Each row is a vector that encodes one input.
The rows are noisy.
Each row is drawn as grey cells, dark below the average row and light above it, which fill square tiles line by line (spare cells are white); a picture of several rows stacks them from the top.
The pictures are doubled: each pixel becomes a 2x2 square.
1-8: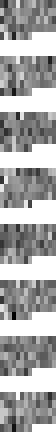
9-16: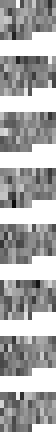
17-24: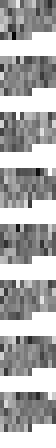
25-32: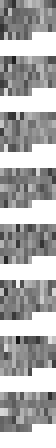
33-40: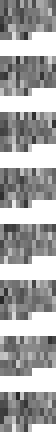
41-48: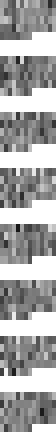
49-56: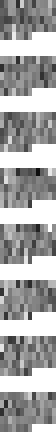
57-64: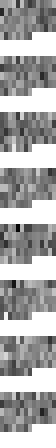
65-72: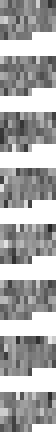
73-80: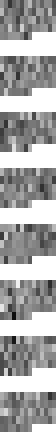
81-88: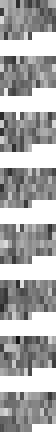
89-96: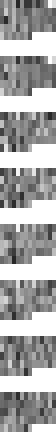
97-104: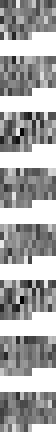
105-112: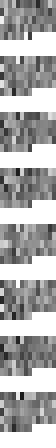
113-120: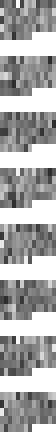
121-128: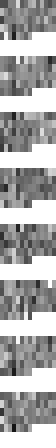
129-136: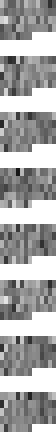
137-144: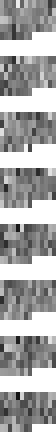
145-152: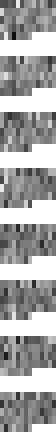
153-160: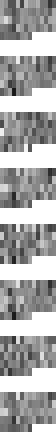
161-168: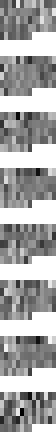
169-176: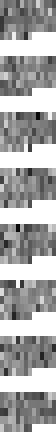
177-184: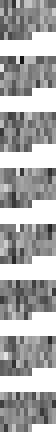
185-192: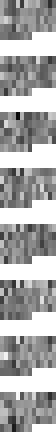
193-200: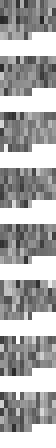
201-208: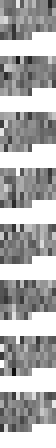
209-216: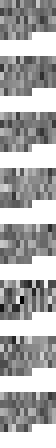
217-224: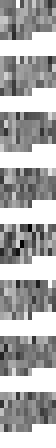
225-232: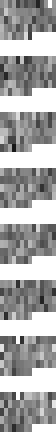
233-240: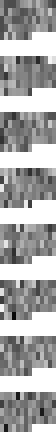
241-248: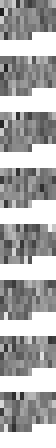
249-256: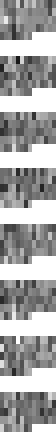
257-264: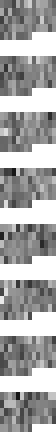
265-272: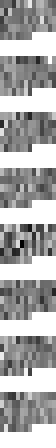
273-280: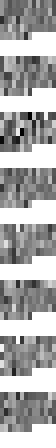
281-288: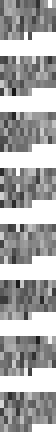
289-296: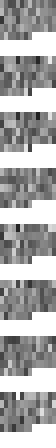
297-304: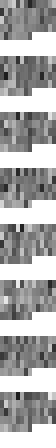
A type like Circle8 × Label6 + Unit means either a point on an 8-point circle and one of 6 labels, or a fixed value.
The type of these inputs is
List2(Line15).
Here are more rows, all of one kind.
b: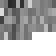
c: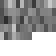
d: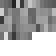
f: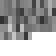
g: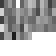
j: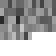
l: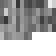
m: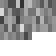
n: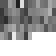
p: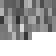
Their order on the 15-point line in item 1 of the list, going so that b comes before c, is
g, d, b, m, p, j, f, n, c, l.
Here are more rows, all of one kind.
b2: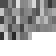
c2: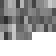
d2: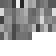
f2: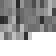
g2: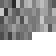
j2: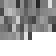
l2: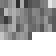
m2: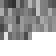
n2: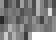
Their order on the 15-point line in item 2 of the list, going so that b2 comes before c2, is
d2, f2, l2, m2, n2, b2, j2, g2, c2.
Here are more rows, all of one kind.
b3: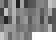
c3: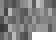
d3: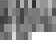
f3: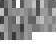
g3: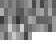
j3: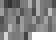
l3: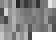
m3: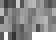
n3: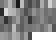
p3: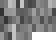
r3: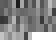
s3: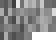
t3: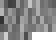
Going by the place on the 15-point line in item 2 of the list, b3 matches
j3 and m3.
